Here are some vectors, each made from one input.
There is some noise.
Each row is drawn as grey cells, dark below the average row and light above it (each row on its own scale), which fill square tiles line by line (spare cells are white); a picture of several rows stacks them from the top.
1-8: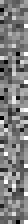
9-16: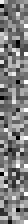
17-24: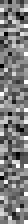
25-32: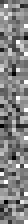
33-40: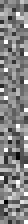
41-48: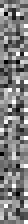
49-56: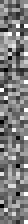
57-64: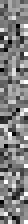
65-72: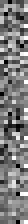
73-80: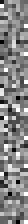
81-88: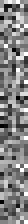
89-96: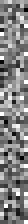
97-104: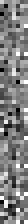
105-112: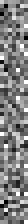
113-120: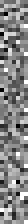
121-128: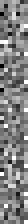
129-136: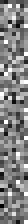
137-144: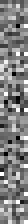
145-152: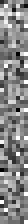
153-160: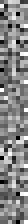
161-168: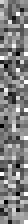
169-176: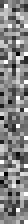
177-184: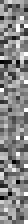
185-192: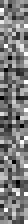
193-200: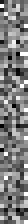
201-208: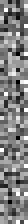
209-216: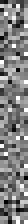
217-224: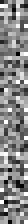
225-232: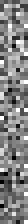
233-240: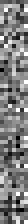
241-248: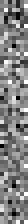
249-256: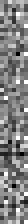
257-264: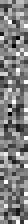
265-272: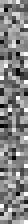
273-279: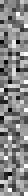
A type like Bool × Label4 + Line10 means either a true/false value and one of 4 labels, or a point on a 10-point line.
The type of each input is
Line14 × (Tree10 + Unit).
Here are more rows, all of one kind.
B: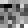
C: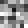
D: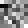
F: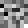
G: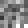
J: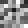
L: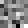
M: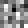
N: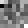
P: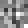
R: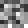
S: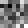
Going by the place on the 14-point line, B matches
F and G.
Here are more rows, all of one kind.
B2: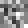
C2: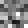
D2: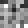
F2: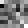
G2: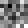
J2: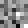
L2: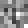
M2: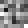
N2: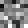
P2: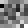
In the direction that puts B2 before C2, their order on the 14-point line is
G2, P2, F2, B2, J2, L2, M2, N2, C2, D2.
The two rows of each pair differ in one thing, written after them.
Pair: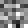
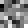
the node of the tree
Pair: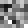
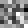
the node of the tree
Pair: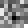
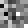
the node of the tree
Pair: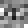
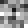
the place on the 14-point line
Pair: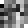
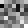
the node of the tree
